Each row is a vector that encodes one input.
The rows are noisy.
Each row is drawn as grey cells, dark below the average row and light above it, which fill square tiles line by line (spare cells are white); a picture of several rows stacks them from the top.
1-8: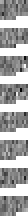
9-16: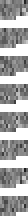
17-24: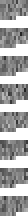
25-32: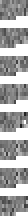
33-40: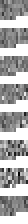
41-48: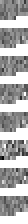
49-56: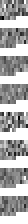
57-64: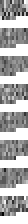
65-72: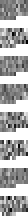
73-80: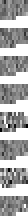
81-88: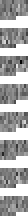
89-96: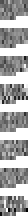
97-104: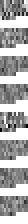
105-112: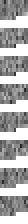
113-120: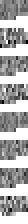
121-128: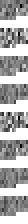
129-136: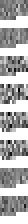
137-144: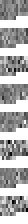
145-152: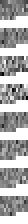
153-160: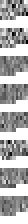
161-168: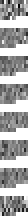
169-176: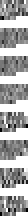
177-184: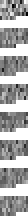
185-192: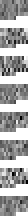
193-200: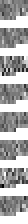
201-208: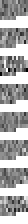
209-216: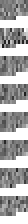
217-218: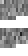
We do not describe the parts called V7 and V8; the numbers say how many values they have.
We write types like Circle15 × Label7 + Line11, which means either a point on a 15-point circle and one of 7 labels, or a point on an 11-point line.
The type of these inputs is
Bool × (Line11 + V8) + V7.
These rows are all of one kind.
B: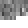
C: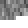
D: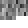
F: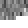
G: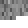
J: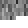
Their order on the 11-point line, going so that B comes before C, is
J, G, B, F, C, D.
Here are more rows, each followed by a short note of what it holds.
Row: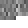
a true/false value and a value of V8
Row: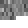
a point on an 11-point line and a true/false value
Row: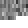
a point on an 11-point line and a true/false value
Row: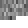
a point on an 11-point line and a true/false value
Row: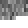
a point on an 11-point line and a true/false value
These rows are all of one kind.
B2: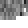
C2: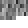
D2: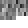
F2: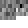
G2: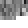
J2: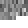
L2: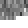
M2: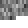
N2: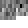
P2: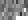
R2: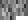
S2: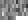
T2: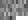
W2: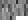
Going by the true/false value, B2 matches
F2, G2, L2 and N2.
